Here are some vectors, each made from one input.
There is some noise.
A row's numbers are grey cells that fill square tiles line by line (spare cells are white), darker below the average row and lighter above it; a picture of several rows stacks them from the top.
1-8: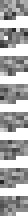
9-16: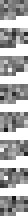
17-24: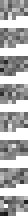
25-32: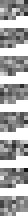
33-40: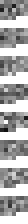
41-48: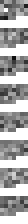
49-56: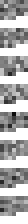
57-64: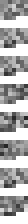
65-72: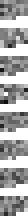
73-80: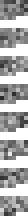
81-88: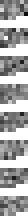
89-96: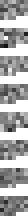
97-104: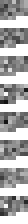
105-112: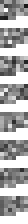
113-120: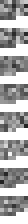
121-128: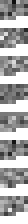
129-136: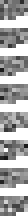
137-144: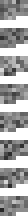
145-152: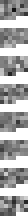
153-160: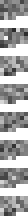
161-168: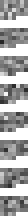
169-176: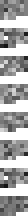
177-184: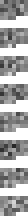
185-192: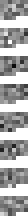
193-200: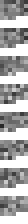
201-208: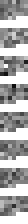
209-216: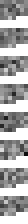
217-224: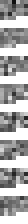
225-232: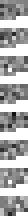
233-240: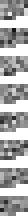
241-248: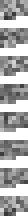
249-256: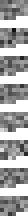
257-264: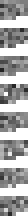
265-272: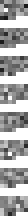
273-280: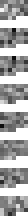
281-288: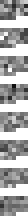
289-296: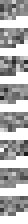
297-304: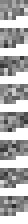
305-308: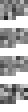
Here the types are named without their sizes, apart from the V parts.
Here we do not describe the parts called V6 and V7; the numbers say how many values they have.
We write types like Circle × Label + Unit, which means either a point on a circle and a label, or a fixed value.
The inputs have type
Bool × Bool × Bool + (Line + V7) × Tree × V6.
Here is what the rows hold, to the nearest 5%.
About 70% of them hold a node of a tree and a value of V6, together with either a point on a line, or a value of V7. The rest hold three true/false values.
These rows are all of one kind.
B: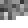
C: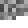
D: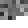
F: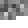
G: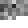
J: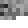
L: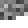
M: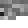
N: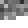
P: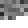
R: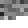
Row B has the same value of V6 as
D, N, P and R.
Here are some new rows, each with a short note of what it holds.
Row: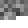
a point on a line, a node of a tree and a value of V6
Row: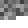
a point on a line, a node of a tree and a value of V6
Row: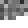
a point on a line, a node of a tree and a value of V6
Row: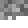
a node of a tree, a value of V6 and a value of V7
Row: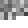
a node of a tree, a value of V6 and a value of V7
